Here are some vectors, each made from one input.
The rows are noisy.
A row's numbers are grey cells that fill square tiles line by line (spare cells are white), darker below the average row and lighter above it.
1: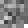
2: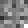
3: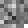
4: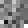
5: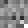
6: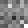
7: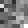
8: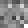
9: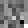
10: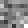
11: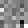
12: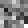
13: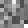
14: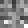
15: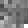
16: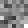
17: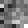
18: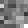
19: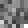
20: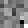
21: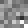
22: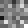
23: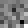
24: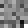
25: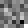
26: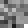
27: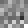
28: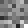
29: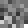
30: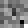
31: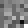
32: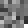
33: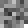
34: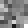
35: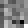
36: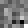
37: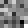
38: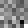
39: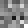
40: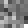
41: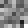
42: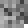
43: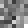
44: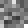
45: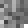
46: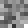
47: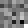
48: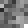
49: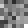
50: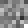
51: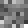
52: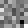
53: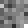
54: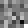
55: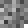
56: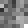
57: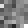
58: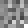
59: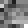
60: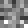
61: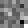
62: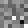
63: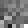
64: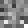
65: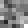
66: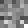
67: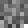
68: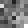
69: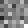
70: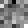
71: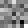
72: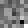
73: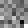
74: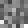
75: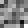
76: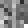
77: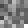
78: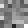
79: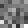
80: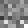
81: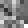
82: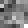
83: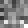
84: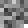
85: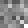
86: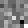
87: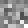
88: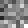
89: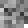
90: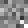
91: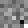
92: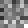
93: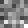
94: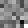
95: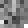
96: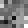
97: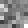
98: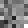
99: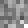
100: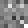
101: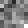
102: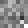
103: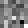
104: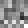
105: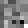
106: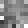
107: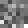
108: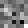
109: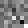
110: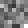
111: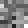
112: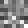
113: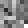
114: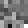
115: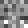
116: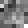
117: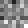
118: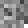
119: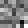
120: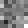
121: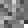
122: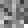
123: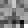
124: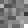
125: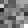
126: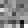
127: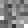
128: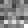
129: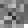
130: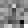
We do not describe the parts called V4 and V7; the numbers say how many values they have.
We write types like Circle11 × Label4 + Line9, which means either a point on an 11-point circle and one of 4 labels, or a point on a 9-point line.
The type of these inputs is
Bool × Label6 × V4 × V7.
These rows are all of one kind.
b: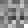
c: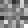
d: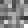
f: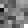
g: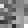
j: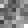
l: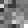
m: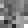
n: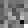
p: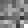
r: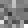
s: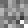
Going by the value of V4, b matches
c, d, p and s.
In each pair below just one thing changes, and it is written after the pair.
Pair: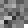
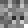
the value of V4
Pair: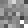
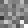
the true/false value
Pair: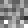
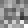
the true/false value
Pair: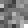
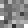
the true/false value
